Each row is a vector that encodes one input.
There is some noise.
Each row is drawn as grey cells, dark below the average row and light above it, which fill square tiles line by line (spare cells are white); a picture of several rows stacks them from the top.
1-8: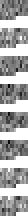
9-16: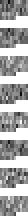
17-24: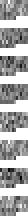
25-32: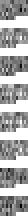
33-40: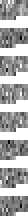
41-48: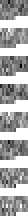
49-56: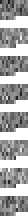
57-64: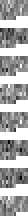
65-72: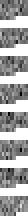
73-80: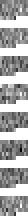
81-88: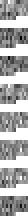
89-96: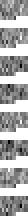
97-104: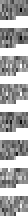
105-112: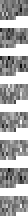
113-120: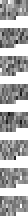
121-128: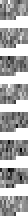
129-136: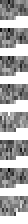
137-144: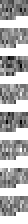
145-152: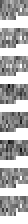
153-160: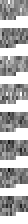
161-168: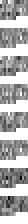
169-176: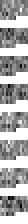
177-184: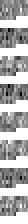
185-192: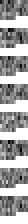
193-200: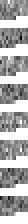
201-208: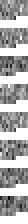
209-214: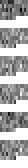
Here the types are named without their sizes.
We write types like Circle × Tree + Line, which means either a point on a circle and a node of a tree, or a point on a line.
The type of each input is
Bool × (Circle + Unit).
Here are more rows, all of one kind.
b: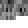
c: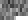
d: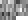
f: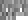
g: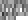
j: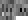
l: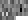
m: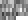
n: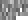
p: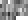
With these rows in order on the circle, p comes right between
d and l.
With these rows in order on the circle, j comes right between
b and l.
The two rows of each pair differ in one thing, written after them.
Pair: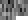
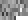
the true/false value
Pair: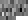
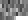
the place on the circle
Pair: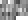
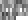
the place on the circle
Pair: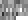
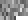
the place on the circle
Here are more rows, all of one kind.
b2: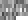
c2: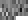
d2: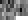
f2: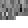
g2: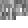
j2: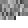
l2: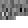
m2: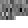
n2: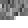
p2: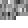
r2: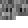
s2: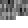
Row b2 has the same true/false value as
g2, j2 and p2.
